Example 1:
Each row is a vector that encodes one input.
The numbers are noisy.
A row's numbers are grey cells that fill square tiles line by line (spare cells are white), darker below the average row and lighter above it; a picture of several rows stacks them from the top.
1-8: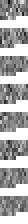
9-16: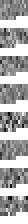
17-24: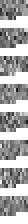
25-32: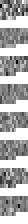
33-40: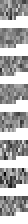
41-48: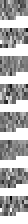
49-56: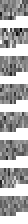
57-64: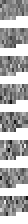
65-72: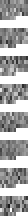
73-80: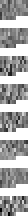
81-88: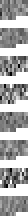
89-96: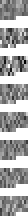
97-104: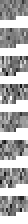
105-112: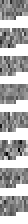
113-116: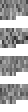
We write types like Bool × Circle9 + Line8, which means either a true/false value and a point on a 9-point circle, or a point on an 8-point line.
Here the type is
(Bool × Bool × Bool × Bool + Line4 × Line6) × Line6.
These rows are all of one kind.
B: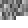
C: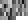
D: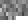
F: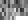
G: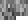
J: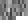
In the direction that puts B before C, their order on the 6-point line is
F, B, G, D, C, J.
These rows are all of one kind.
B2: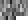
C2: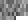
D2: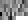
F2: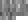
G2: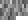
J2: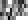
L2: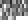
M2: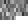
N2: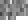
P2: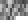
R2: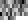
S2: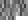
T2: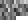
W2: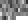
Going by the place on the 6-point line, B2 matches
G2, L2 and M2.
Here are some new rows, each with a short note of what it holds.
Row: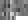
a point on a 4-point line and a point on each of two 6-point lines
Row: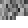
a point on a 4-point line and a point on each of two 6-point lines
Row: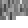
a point on a 6-point line and four true/false values
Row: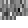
a point on a 4-point line and a point on each of two 6-point lines
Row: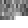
a point on a 4-point line and a point on each of two 6-point lines
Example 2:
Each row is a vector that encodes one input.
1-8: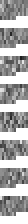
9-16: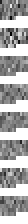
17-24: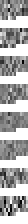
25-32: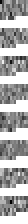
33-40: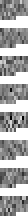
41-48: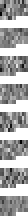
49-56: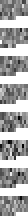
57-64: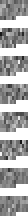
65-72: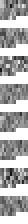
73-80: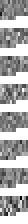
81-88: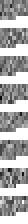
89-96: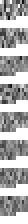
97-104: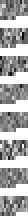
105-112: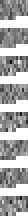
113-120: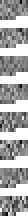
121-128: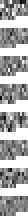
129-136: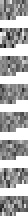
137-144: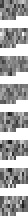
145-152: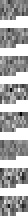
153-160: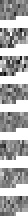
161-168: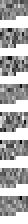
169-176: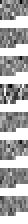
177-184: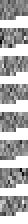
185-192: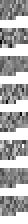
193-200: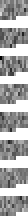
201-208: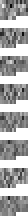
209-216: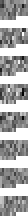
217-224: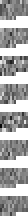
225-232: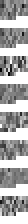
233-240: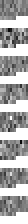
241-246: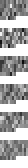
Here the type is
Line11 + List2(Line6).
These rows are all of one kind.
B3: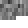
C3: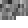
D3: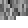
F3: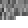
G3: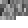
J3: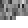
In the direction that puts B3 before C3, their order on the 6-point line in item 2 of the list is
J3, G3, B3, D3, C3, F3.
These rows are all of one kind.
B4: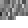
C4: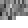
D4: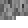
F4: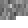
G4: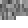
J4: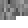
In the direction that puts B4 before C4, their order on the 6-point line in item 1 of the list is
B4, C4, G4, D4, J4, F4.
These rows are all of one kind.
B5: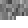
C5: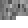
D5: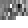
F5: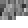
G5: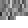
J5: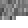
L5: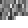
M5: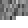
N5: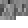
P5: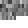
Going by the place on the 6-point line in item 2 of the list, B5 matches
L5 and M5.
